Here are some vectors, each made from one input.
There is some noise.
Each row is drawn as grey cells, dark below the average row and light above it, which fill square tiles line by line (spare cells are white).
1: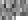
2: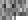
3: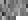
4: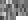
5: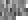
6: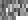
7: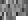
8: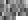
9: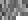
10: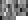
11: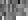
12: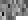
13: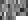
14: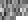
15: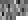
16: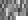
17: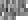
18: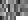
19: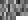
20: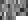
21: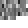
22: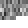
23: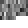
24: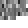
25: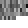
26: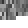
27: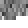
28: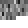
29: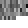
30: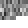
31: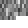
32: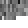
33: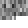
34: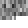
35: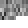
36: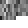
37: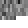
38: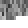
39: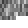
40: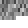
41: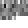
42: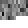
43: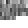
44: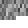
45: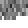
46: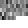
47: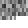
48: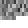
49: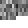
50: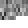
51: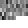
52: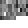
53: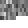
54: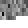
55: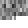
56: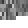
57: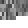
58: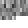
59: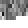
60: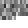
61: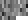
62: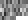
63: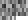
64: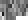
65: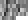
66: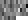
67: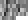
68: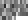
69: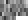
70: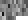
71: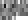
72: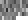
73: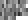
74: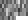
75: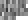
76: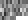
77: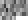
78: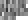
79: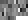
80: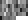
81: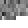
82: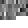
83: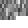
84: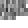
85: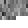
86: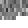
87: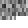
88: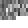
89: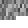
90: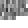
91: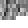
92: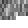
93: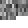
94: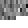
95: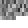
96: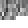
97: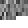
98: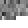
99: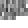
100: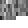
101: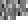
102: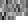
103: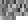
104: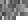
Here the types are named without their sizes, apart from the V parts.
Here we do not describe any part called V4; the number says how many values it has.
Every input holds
a node of a tree, together with either a point on a line, or a value of V4.
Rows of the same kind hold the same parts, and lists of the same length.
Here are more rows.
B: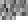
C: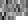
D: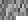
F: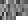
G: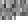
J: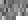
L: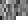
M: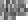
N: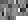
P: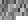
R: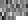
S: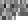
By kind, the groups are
B, C, D, G, M, P, R, S
F, J, L, N

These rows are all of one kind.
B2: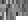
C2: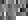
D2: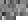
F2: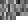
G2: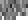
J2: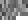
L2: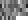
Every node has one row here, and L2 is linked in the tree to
C2 and J2.
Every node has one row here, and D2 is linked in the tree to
F2 and J2.
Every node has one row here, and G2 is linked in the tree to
B2.
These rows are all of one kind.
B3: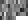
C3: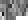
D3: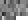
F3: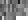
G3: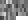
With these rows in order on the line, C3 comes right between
B3 and D3.
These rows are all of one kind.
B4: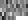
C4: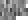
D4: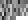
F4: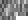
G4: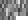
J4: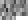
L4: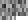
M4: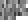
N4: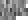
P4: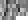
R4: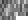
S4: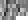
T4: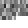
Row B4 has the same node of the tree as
F4, R4 and T4.
